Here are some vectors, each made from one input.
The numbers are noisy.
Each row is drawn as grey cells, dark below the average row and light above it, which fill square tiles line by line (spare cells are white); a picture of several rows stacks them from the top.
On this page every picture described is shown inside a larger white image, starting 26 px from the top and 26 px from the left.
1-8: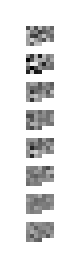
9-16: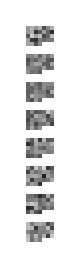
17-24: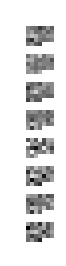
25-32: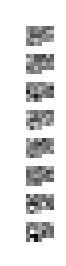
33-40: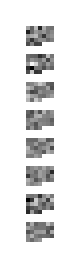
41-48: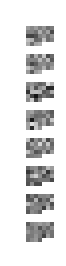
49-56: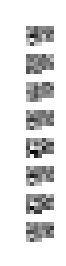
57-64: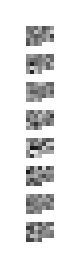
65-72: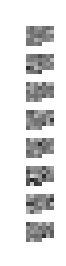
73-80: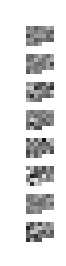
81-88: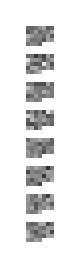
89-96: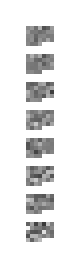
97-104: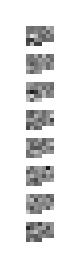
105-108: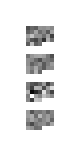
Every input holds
either a point on a 7-point line and a node of an 8-node tree, or a node of a 9-node tree.
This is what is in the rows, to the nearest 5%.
About 40% of them hold a point on a 7-point line and a node of an 8-node tree. The rest hold a node of a 9-node tree.
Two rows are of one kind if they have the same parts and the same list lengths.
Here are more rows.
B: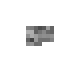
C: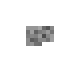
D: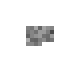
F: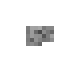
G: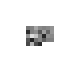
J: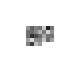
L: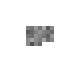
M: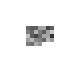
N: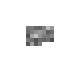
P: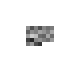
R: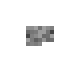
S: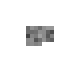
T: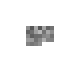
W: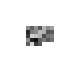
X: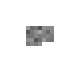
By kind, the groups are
B, C, F, G, M, P
D, J, L, N, R, S, T, W, X

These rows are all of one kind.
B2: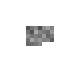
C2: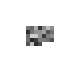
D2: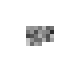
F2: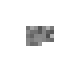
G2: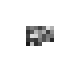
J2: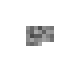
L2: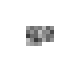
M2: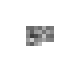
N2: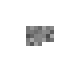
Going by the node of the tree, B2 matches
C2 and M2.
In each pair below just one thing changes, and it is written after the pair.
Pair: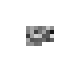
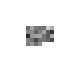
the node of the tree
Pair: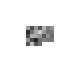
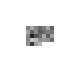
the node of the tree
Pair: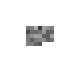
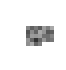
the node of the tree
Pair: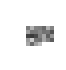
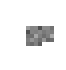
the node of the tree
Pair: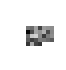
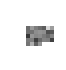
the place on the 7-point line
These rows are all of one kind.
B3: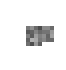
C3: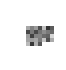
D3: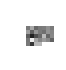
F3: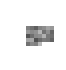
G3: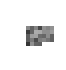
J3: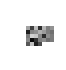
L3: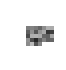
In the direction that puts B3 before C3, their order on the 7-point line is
B3, C3, L3, F3, D3, G3, J3.
